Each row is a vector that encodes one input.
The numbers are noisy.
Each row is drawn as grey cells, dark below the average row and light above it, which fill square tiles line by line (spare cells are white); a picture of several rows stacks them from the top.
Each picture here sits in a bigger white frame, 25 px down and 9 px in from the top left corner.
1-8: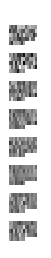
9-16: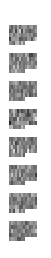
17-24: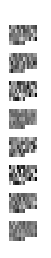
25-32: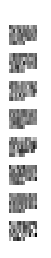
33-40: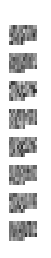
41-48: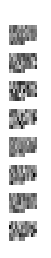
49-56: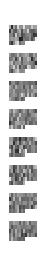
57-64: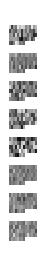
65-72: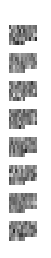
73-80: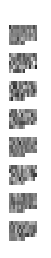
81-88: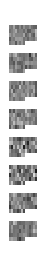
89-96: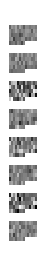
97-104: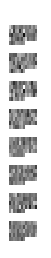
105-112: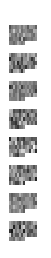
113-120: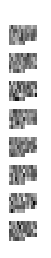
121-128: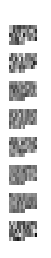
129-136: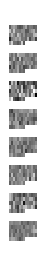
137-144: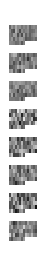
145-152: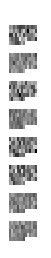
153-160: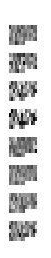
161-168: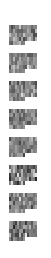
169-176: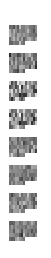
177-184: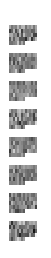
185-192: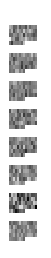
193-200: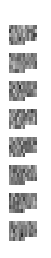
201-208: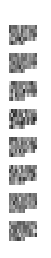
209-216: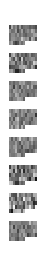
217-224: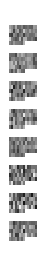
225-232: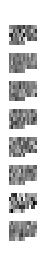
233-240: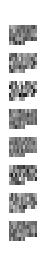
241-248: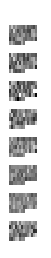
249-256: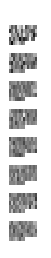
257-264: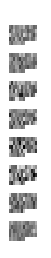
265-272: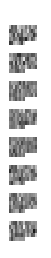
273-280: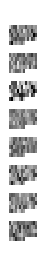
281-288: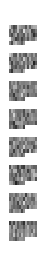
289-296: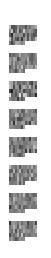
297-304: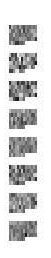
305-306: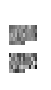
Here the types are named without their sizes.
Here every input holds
a node of a tree, together with either a fixed value, or four true/false values.
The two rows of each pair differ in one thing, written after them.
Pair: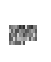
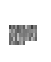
one of the four true/false values
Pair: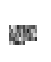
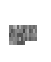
the node of the tree
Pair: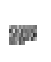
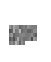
one of the four true/false values
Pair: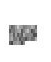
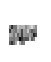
the node of the tree
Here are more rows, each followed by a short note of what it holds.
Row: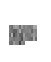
a node of a tree and four true/false values
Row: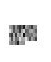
a node of a tree
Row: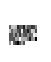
a node of a tree and four true/false values
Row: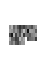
a node of a tree
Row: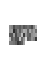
a node of a tree
